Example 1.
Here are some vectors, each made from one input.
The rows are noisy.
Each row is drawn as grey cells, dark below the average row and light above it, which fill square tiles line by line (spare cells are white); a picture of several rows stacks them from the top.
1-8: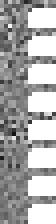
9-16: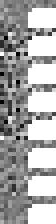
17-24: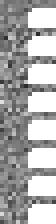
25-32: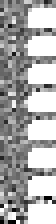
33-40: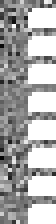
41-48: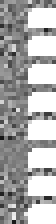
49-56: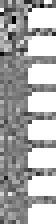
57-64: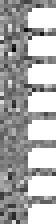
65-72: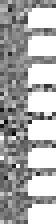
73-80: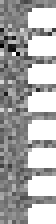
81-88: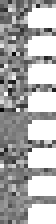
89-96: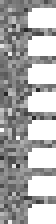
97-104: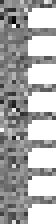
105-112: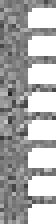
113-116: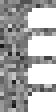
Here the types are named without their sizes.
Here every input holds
a point on a line.
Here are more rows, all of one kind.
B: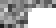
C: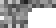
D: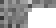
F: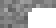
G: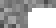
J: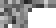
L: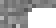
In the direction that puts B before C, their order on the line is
D, B, F, G, L, C, J.
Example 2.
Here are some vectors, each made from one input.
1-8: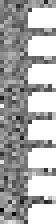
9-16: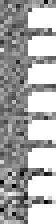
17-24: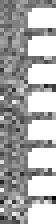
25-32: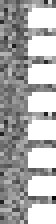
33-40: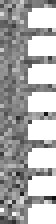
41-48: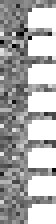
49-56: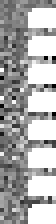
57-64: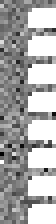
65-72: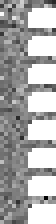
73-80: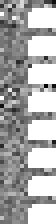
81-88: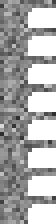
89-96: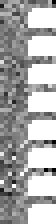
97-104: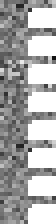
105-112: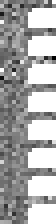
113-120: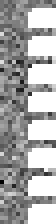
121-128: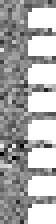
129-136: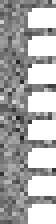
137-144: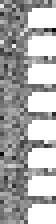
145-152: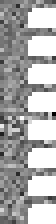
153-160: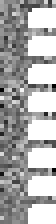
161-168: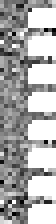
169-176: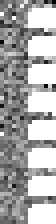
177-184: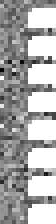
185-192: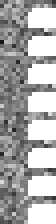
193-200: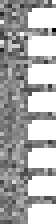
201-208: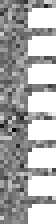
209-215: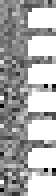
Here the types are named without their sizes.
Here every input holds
a point on a circle.
